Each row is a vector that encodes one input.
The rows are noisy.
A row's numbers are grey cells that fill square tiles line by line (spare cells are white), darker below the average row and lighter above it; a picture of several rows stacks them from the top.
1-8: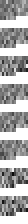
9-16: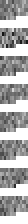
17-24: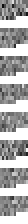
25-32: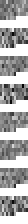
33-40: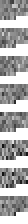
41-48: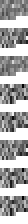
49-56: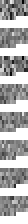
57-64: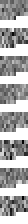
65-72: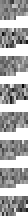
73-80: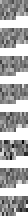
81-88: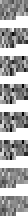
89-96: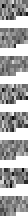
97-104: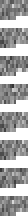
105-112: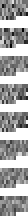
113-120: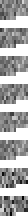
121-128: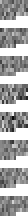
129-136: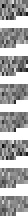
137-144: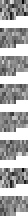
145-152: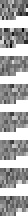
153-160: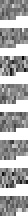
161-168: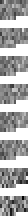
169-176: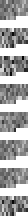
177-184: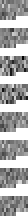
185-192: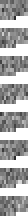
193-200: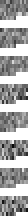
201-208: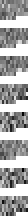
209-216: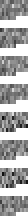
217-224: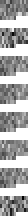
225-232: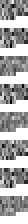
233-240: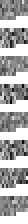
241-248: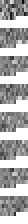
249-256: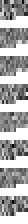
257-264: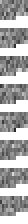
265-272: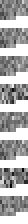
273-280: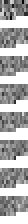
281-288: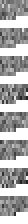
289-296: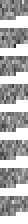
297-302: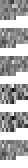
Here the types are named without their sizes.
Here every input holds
either a label, or a point on a line.
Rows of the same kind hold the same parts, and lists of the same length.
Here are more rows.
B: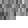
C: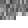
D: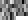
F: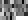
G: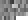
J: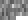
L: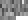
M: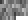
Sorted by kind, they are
B, C, G, J, L, M
D, F

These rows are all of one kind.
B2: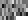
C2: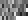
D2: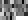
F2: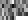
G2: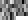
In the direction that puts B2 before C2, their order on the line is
D2, G2, F2, B2, C2.
